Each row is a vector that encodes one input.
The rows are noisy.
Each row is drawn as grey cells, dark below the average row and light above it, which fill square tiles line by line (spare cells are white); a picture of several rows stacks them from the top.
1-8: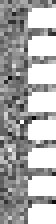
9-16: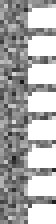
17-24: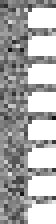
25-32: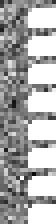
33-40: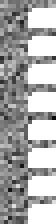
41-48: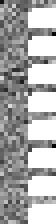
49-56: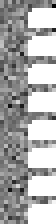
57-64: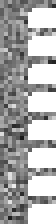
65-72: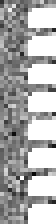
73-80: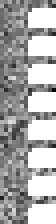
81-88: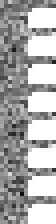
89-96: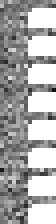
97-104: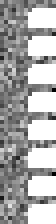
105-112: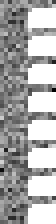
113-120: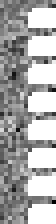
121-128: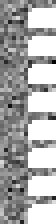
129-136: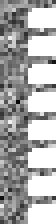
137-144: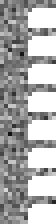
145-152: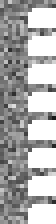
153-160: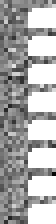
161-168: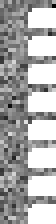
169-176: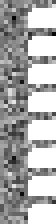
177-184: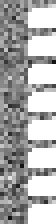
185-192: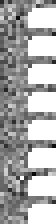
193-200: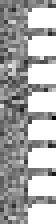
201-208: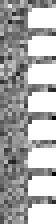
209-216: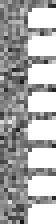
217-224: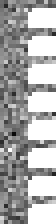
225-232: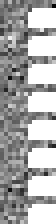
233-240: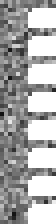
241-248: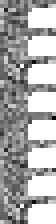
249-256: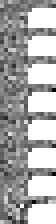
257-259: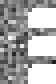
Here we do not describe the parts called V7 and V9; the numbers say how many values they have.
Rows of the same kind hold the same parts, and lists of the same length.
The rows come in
5 kinds.
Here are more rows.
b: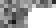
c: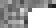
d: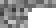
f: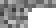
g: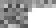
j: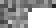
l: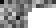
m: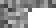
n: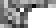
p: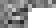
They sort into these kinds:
b, g
c
d, f, j, m
l, p
n

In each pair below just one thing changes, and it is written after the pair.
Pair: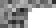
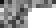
the place on the 5-point line
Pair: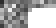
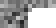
the place on the 5-point line
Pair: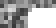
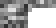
the value of V9
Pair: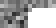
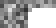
the place on the 5-point line
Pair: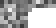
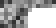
the value of V9
